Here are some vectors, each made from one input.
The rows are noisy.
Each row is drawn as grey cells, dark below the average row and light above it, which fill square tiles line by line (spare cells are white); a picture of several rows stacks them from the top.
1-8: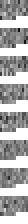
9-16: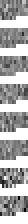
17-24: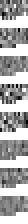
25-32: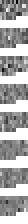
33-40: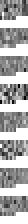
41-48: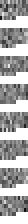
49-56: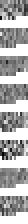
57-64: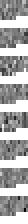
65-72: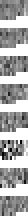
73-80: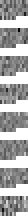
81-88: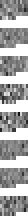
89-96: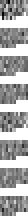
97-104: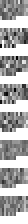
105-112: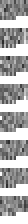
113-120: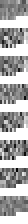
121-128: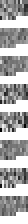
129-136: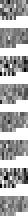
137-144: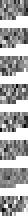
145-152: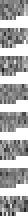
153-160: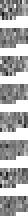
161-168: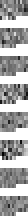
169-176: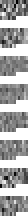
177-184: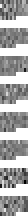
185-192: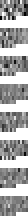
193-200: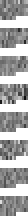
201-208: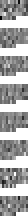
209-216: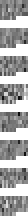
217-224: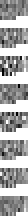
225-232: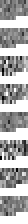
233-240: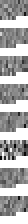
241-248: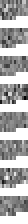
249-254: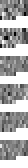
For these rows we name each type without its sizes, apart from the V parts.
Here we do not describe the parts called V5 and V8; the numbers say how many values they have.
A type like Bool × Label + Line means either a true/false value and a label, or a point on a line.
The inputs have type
(Bool × V5 + V8) × Label + Unit.
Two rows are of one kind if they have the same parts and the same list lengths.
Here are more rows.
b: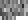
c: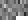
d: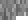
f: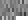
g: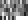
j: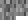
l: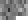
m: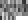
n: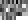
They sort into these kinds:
b, d, f, g, j, l, m
c
n

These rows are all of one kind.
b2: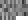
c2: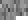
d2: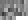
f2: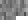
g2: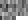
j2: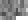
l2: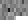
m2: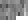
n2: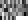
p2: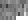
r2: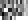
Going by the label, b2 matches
d2, f2, j2 and n2.
